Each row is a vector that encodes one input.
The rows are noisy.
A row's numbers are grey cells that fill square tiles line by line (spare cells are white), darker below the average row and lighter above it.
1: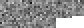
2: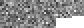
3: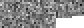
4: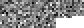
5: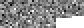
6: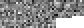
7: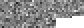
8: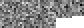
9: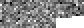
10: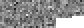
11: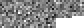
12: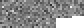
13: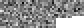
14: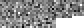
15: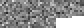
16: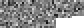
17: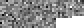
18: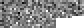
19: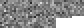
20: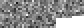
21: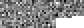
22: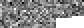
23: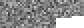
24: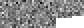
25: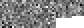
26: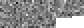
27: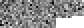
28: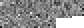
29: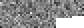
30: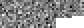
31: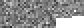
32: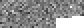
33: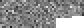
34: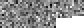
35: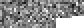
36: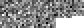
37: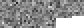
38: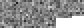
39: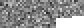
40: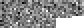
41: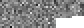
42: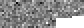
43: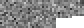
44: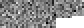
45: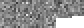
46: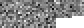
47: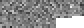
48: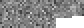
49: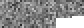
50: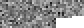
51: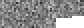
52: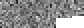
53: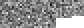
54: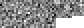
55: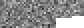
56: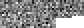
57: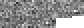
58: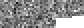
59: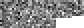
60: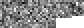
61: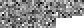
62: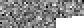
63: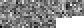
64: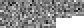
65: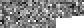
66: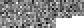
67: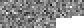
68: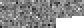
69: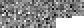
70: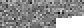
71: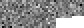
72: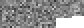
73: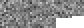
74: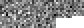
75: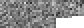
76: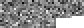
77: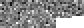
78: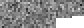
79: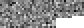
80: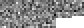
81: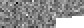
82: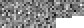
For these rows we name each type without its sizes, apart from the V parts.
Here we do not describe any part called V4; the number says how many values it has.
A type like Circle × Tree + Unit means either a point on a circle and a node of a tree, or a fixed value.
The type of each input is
Line × (Line + V4).
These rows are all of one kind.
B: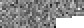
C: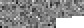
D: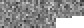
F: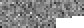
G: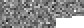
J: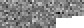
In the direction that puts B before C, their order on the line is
B, D, F, C, J, G.
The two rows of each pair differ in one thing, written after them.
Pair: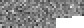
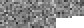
the value of V4
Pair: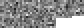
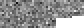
the place on the line
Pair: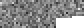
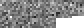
the value of V4
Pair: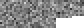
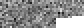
the place on the line
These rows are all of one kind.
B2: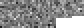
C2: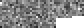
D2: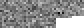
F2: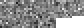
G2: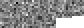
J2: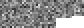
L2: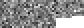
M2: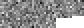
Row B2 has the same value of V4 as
C2 and F2.
